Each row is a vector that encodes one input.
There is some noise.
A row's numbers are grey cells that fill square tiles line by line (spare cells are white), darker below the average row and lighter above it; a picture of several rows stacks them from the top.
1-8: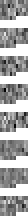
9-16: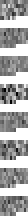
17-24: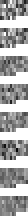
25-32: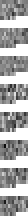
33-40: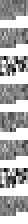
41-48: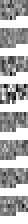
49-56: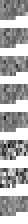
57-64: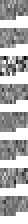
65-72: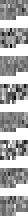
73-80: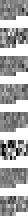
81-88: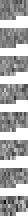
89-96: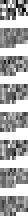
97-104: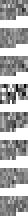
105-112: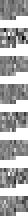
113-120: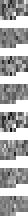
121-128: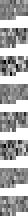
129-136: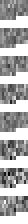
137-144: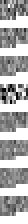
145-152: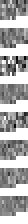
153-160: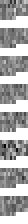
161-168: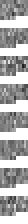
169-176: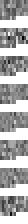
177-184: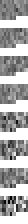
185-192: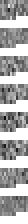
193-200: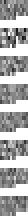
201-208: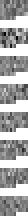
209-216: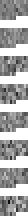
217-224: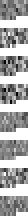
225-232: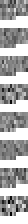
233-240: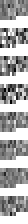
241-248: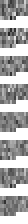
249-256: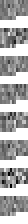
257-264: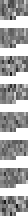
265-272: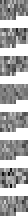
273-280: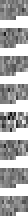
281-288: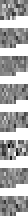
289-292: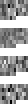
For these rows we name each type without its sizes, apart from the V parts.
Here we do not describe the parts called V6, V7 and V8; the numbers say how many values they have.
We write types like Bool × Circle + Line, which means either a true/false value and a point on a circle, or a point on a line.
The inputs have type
Bool × (Tree × Tree + V6) × V7 × V8.
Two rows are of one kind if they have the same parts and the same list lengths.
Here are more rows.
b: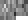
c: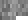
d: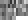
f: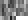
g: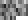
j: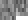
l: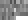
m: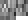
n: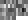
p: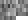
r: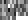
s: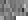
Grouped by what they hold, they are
b, f, n
c, d, g, j, l, m, p, r, s

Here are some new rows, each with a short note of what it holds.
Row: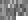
a node of each of two trees, a true/false value, a value of V7 and a value of V8
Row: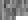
a true/false value, a value of V6, a value of V7 and a value of V8
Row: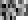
a true/false value, a value of V6, a value of V7 and a value of V8
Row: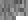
a true/false value, a value of V6, a value of V7 and a value of V8
